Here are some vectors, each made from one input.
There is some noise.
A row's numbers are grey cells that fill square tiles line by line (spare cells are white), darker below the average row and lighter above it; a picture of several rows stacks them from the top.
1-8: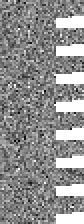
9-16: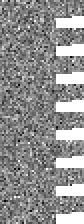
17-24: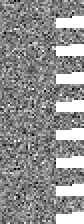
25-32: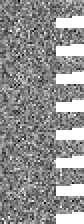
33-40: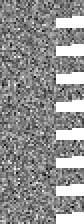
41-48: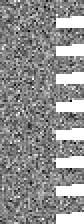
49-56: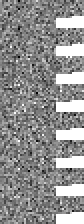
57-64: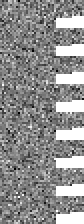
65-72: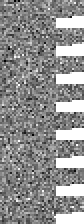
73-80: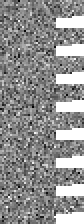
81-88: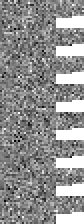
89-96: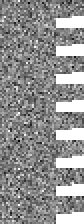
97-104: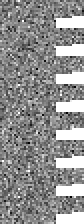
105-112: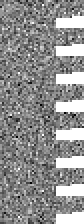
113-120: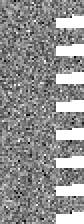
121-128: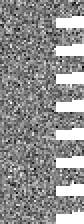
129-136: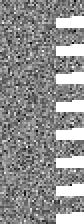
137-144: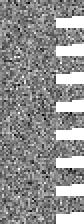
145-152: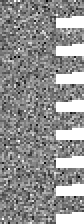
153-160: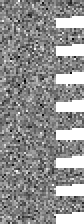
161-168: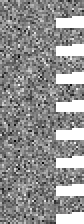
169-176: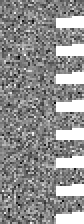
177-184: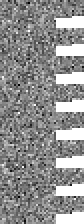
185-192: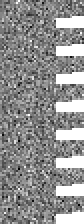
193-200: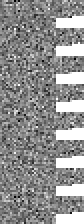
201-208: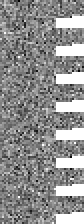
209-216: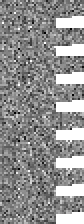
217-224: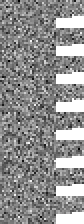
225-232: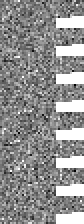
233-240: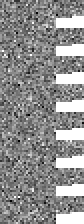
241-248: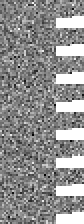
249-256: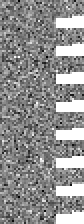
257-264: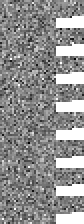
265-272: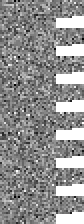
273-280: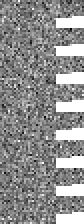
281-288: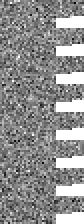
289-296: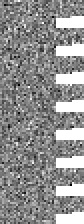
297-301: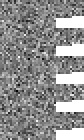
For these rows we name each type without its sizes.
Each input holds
a label, a node of a tree and three true/false values.
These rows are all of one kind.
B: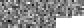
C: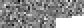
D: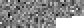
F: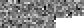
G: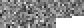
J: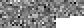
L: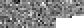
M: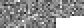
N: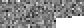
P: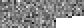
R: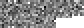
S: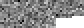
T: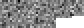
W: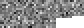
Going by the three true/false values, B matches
D, F, R and T.
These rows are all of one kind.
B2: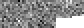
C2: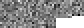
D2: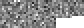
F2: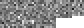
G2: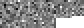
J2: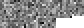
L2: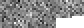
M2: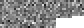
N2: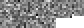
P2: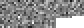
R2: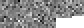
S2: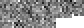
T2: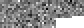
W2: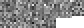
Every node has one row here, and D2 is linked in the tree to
J2, N2, R2 and S2.
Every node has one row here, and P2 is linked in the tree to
L2.
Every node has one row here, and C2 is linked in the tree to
G2, R2, T2 and W2.
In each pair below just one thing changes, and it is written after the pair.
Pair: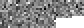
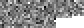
the node of the tree
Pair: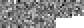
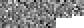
the label
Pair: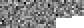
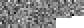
the label
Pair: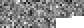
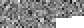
the label
